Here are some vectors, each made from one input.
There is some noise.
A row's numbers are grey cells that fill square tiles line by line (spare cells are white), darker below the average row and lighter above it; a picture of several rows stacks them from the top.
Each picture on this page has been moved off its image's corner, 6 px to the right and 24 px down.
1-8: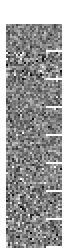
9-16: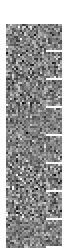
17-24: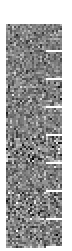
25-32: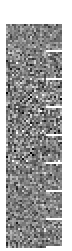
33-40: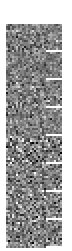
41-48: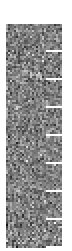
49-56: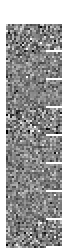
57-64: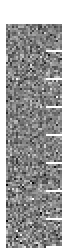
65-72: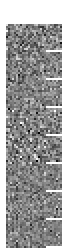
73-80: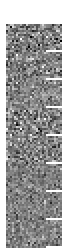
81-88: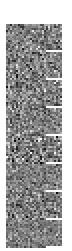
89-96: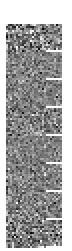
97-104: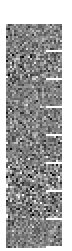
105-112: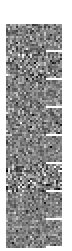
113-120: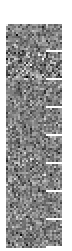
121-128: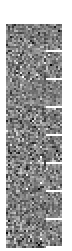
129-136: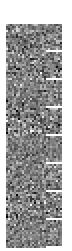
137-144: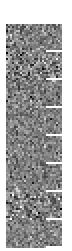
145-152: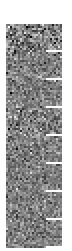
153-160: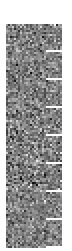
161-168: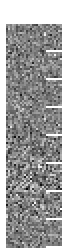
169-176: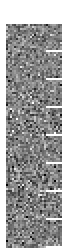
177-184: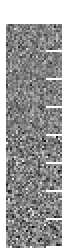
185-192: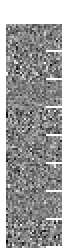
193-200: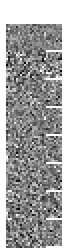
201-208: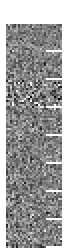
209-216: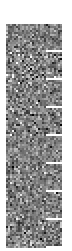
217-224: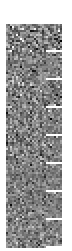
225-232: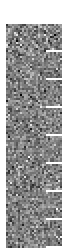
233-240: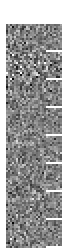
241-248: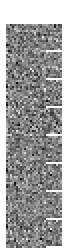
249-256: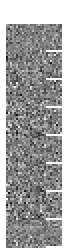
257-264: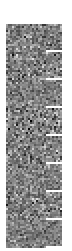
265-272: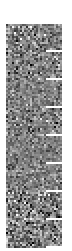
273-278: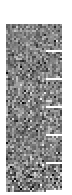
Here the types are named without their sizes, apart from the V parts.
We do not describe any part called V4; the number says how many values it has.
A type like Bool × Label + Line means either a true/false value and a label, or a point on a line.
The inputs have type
Bool × (Circle + Unit) + Line × List(V4).
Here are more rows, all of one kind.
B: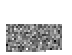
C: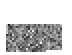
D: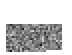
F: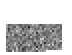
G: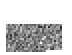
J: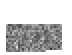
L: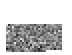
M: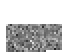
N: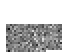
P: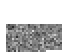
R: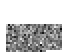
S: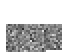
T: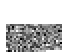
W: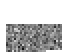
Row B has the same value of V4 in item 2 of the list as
C, L and M.
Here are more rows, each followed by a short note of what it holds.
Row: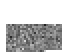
a point on a line, together with a list of one item
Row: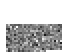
a point on a line, together with a list of two items
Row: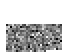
a true/false value
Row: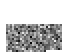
a point on a circle and a true/false value
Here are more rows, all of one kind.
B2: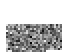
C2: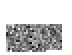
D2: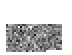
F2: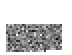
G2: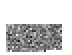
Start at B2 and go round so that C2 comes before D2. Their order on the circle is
B2, F2, G2, C2, D2.
